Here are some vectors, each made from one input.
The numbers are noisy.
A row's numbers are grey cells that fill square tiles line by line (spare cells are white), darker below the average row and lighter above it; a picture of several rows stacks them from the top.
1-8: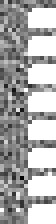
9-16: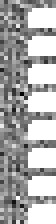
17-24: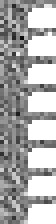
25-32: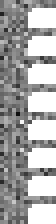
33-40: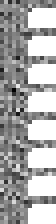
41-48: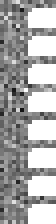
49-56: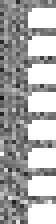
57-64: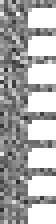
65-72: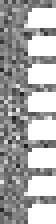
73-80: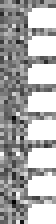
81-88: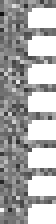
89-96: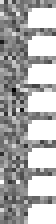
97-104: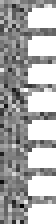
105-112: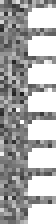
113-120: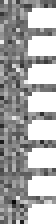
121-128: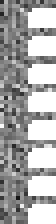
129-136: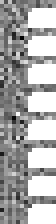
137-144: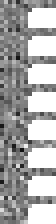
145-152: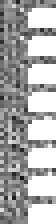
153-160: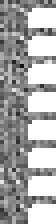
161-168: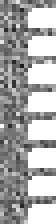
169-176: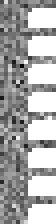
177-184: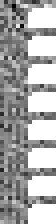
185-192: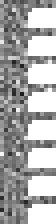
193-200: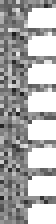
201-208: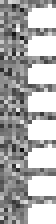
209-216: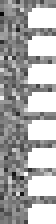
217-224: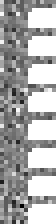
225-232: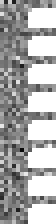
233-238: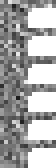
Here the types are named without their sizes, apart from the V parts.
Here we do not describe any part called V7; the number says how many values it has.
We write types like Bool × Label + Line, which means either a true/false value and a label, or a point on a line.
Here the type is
Line × (Line + Tree × Tree) + V7.
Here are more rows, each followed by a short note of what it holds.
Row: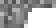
a point on each of two lines
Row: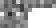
a point on each of two lines
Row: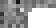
a point on a line and a node of each of two trees
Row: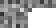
a point on a line and a node of each of two trees
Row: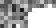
a value of V7
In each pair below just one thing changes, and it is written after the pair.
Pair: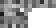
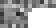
the node of one of the two trees
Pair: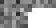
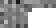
the place on the line
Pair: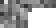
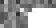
the node of one of the two trees
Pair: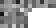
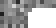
the node of one of the two trees
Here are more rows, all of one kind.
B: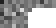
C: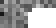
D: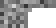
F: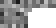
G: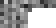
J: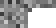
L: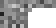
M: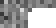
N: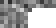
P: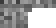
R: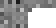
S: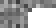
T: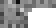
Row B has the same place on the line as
C and P.
